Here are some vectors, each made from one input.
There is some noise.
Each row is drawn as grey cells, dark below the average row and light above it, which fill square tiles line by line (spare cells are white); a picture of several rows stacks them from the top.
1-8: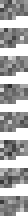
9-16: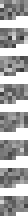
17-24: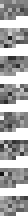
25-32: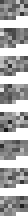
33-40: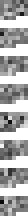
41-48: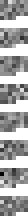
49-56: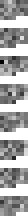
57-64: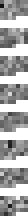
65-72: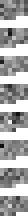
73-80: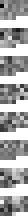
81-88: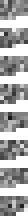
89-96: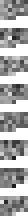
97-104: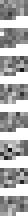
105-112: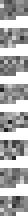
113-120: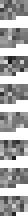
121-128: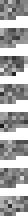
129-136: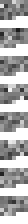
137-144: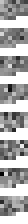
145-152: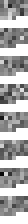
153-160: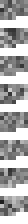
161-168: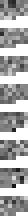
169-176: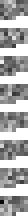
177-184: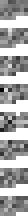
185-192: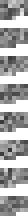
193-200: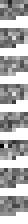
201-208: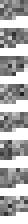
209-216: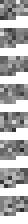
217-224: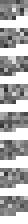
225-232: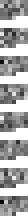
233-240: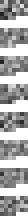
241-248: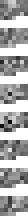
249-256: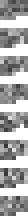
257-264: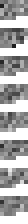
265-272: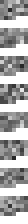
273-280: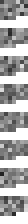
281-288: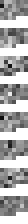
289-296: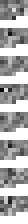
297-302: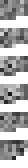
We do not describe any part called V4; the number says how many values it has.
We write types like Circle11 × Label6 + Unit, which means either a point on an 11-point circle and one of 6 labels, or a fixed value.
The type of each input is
Bool × Bool × Bool × List2(V4) + Line7 + Line9.
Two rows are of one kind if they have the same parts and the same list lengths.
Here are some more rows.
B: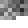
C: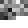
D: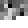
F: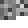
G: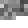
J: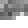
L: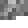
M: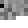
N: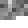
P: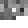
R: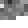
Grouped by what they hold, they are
B, J, R
C, F
D, M
G, L, N
P

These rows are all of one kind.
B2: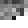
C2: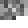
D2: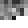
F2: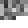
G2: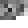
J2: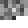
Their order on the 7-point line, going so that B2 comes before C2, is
G2, B2, C2, J2, D2, F2.
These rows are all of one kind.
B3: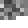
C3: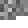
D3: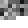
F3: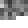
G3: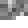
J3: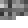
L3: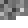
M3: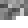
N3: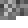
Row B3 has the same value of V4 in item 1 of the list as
L3 and M3.
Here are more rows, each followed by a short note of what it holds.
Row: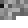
three true/false values, together with the empty list
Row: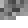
three true/false values, together with a list of one item
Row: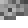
a point on a 9-point line
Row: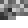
a point on a 9-point line
